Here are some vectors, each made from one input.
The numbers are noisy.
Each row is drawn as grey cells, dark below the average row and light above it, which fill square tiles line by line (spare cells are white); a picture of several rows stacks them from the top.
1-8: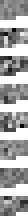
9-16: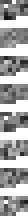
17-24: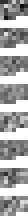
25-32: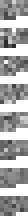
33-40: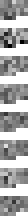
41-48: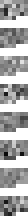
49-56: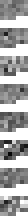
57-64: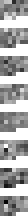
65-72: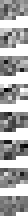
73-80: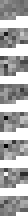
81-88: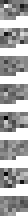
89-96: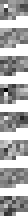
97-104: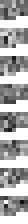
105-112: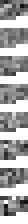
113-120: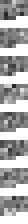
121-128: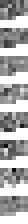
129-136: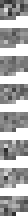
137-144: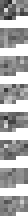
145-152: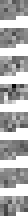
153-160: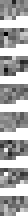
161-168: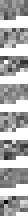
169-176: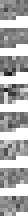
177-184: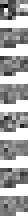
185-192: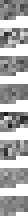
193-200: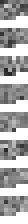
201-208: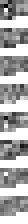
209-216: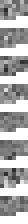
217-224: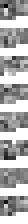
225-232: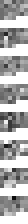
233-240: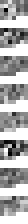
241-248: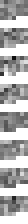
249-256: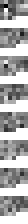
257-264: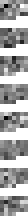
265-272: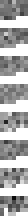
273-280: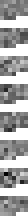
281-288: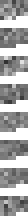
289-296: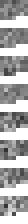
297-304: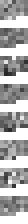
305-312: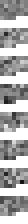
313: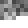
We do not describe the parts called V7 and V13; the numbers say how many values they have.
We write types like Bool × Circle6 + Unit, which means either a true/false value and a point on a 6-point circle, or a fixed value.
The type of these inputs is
Label10 × (Line6 + Line8) + List2(V7) × V13.
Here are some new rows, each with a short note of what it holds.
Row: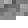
a value of V13, together with a list of one item
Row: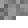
one of 10 labels and a point on a 6-point line
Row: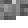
one of 10 labels and a point on a 6-point line
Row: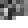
a value of V13, together with the empty list
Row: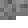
one of 10 labels and a point on a 6-point line
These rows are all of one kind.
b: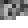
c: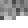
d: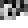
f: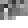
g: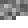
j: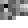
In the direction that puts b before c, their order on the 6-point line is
g, d, b, f, c, j.
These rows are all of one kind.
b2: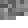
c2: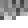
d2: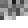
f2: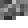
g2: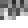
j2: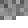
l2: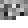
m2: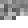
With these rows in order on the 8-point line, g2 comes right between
c2 and m2.
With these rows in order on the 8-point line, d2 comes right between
f2 and l2.
